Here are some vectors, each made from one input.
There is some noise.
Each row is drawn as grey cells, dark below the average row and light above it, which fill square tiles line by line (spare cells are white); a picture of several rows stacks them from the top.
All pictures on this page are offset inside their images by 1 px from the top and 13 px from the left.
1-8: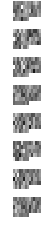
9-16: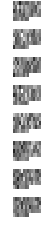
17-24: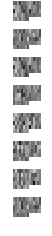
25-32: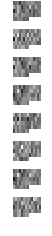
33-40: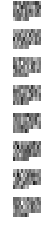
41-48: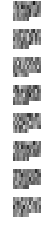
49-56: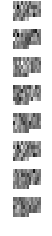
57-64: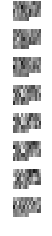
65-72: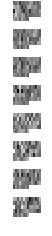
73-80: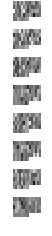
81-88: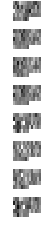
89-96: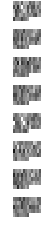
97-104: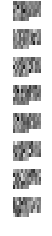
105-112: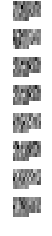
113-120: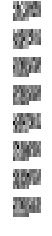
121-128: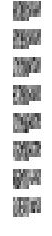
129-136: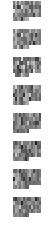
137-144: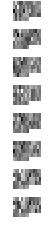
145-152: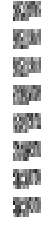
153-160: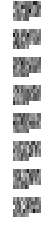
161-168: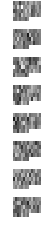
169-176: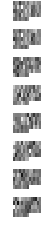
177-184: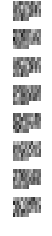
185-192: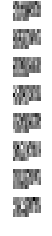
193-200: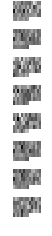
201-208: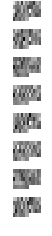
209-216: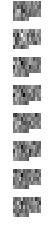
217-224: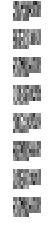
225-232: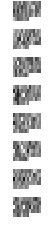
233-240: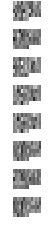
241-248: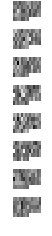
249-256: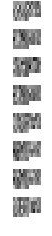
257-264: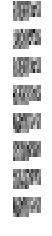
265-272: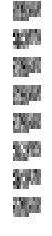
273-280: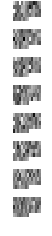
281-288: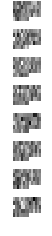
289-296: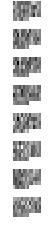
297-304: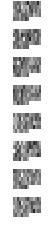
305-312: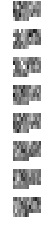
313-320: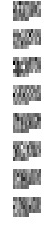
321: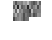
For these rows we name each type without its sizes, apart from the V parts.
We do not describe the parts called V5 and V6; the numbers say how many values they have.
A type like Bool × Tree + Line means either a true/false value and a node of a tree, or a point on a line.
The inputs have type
Bool × Bool × Bool × (Line + V5) × V6.
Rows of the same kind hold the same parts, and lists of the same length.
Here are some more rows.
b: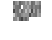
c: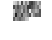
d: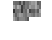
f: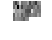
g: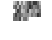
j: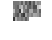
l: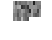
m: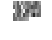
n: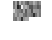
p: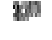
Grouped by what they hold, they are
b, c, g, j, m, n
d, f, l, p

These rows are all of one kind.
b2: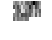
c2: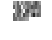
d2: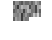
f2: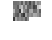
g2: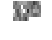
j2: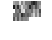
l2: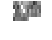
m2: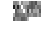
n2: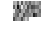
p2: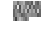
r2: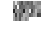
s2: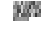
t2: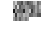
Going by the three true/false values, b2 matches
j2, l2 and m2.
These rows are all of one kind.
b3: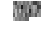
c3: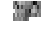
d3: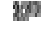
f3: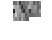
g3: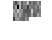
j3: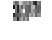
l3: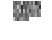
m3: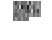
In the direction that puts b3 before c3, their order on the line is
j3, d3, l3, m3, b3, f3, g3, c3.
